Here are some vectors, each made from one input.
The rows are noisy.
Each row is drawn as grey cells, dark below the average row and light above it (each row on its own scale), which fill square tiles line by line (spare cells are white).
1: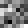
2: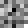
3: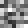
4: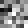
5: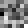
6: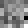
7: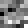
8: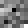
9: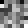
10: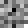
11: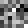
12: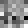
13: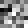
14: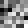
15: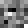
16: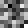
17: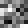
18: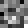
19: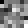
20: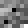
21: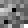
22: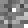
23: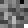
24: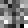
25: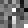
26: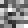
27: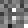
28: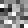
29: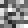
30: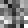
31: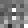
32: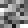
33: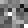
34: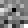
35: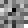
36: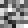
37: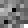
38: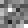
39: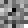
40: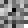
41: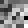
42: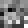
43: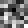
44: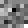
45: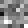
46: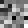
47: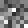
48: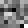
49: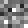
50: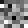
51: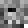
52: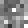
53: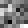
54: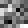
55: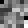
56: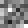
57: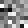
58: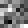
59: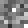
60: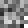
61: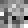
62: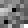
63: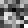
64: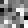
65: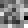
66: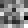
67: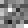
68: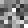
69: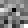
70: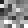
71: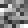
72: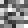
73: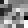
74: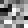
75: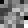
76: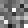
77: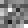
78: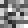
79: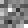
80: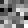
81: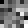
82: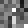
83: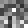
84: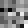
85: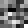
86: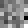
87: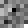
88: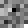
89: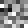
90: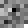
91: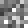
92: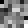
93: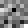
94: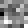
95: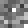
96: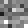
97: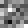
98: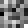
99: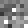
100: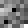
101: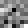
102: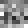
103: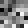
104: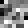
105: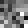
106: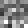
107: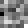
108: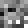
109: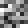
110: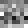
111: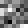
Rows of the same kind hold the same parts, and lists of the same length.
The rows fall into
4 kinds.
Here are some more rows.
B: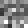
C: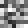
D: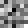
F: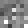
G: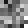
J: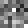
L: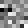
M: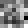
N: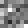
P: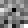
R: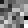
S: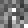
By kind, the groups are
B, F, G, J, S
C, D, N, P
L, R
M

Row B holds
a node of an 8-node tree and three true/false values.
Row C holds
three true/false values.
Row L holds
a point on a 4-point line and a node of an 8-node tree.
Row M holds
a point on a 4-point line.
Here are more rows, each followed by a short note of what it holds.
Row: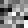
a point on a 4-point line and a node of an 8-node tree
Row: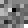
three true/false values
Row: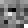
a node of an 8-node tree and three true/false values
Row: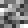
three true/false values
